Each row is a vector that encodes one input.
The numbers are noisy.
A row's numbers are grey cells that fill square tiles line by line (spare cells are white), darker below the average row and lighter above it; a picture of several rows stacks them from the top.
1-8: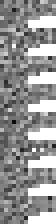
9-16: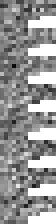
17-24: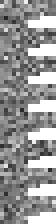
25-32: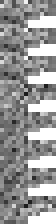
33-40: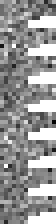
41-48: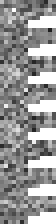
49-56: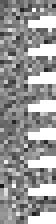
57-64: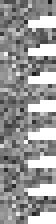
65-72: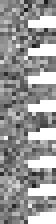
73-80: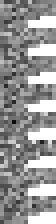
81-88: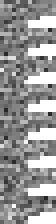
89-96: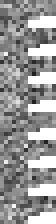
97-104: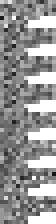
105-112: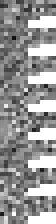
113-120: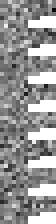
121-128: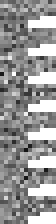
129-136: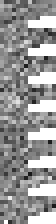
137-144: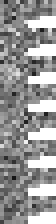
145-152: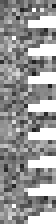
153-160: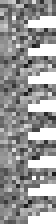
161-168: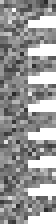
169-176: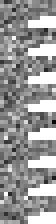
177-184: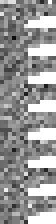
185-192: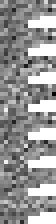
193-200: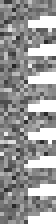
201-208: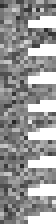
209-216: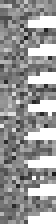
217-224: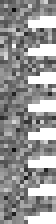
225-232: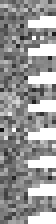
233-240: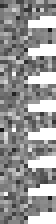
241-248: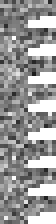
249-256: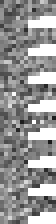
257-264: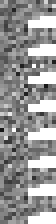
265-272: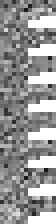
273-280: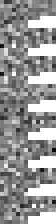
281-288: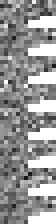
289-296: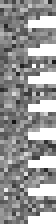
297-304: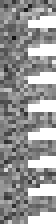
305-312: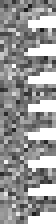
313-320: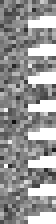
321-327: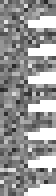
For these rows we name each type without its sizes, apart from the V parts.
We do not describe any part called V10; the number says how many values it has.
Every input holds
either a point on a circle and a true/false value, or a point on a line, or a value of V10.
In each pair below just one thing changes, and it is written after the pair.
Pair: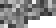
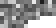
the true/false value
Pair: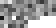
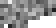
the true/false value
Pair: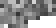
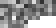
the true/false value
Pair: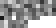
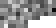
the true/false value
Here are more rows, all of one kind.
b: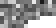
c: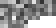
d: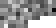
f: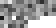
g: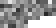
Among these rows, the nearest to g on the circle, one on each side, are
b and f.
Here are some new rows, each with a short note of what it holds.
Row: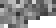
a point on a circle and a true/false value
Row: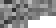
a point on a line
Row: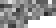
a point on a circle and a true/false value
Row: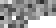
a point on a circle and a true/false value
